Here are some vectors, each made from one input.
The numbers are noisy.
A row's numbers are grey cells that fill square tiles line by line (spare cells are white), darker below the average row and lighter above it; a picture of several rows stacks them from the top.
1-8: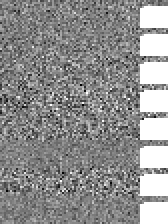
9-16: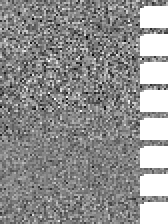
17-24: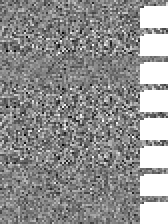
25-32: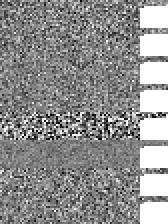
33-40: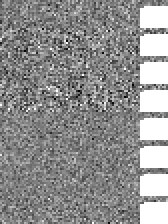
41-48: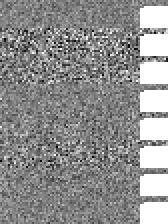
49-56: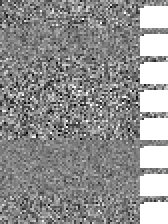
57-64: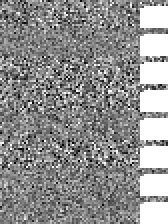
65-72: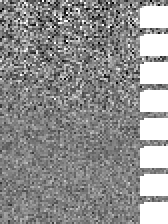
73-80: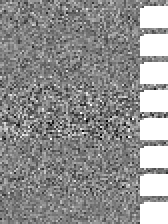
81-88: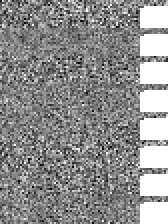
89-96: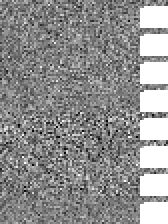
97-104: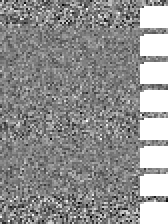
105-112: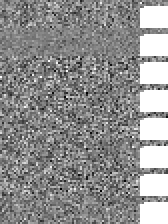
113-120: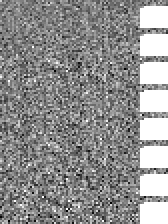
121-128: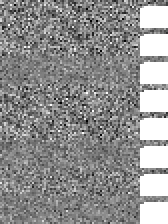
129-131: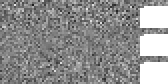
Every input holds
a list of up to three points on a 6-point line.
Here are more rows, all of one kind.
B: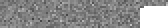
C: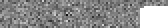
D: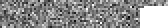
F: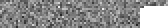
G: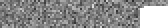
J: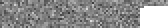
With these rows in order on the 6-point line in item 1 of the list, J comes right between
F and G.
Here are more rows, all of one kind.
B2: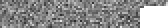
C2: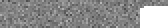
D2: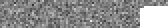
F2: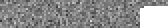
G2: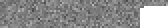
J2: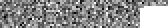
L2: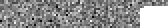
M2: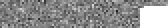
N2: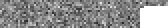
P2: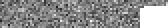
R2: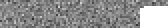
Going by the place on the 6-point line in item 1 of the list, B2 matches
G2, J2, N2 and P2.
